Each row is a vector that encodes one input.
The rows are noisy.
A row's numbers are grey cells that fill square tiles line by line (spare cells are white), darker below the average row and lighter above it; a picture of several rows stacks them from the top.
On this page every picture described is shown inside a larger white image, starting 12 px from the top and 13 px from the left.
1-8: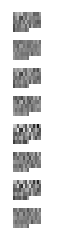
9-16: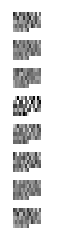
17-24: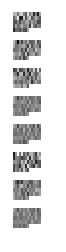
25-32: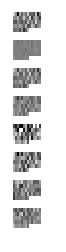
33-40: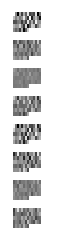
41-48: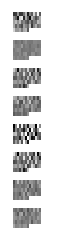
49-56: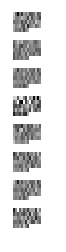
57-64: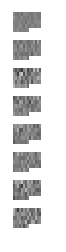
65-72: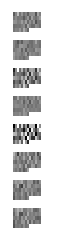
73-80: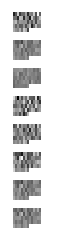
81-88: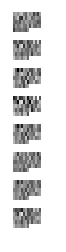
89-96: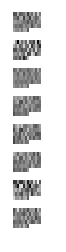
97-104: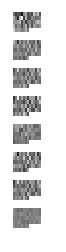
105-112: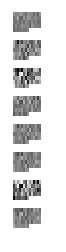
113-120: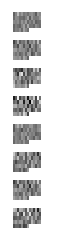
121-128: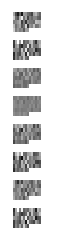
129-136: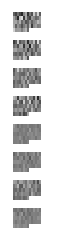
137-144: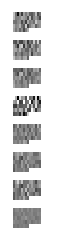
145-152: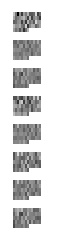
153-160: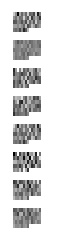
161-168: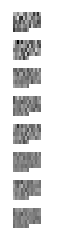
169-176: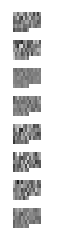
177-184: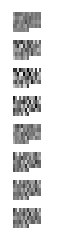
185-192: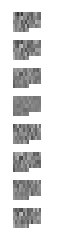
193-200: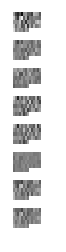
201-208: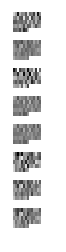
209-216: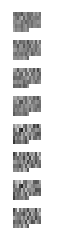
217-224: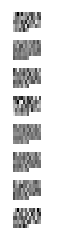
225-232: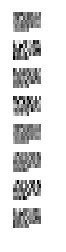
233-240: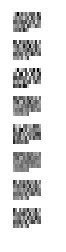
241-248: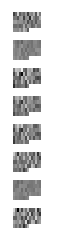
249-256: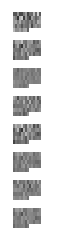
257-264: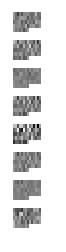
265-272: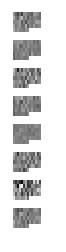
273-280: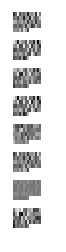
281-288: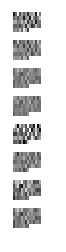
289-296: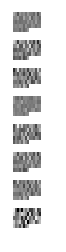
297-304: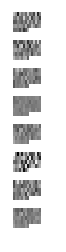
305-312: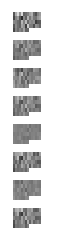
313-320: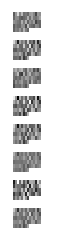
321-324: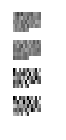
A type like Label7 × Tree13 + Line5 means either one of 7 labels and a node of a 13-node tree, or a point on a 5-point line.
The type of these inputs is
List3(Line5).
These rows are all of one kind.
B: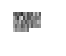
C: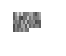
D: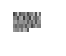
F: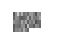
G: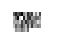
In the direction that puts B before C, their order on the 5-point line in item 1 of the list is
D, B, F, G, C.
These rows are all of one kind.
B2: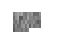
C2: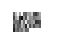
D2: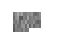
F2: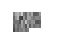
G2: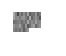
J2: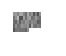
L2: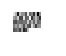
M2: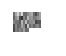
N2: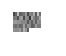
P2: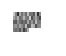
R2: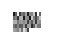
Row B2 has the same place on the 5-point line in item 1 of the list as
D2, J2 and N2.
